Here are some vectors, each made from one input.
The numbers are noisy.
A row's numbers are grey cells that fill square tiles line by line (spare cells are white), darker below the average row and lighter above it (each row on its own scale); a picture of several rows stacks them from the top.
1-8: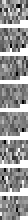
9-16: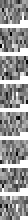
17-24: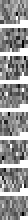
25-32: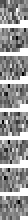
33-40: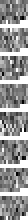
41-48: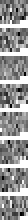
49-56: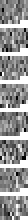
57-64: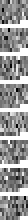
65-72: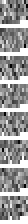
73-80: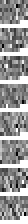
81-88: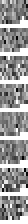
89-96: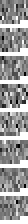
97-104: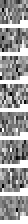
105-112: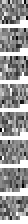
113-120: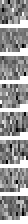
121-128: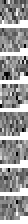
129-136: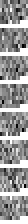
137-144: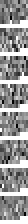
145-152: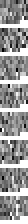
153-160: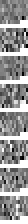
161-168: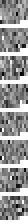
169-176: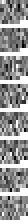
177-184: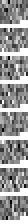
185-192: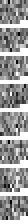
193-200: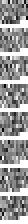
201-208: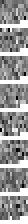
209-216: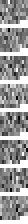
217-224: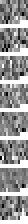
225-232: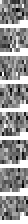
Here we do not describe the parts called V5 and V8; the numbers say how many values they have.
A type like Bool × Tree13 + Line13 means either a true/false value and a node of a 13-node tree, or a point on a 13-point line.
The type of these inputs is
(Bool × Label7 + V5) × (Circle9 + V8).
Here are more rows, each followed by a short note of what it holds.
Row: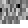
one of 7 labels, a true/false value and a value of V8
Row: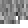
a value of V5 and a value of V8
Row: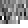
a value of V5 and a value of V8
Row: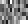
a value of V5 and a value of V8
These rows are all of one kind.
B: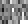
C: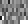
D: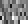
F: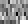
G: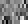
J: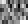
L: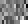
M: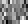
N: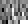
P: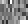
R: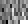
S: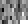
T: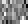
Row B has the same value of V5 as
N, R and S.
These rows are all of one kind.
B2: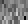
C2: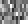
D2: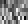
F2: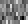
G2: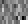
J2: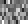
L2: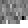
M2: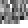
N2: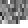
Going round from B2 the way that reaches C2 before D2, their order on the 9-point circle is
B2, G2, L2, F2, M2, C2, N2, J2, D2.
